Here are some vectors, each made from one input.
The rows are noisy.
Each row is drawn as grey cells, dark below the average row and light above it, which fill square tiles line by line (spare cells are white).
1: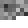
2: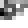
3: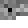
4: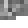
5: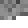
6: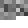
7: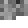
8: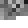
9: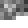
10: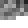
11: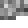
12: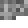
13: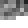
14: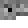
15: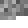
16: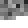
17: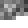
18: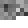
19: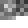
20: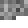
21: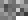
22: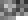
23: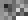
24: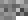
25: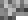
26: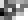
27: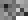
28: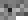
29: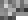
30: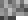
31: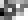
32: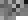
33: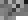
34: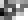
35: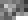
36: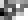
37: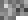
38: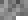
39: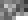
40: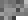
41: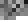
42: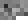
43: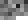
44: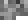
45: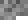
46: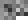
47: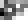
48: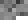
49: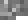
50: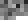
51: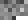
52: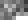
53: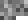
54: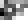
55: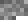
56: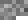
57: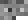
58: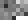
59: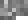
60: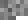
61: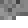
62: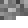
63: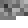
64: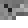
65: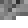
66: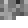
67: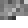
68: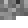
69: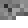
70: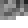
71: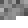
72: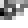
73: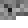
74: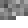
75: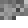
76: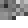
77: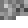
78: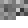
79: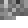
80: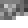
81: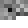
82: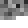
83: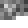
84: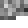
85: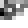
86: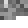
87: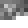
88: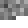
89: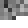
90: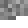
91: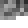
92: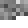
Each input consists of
a list of up to three points on a 5-point line.
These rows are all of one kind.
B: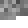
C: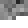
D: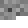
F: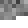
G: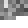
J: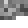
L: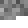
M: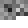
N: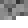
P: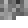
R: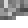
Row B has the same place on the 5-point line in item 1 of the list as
C, F, L and N.
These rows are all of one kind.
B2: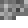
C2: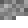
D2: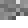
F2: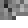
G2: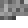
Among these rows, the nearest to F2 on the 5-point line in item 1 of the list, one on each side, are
C2 and D2.
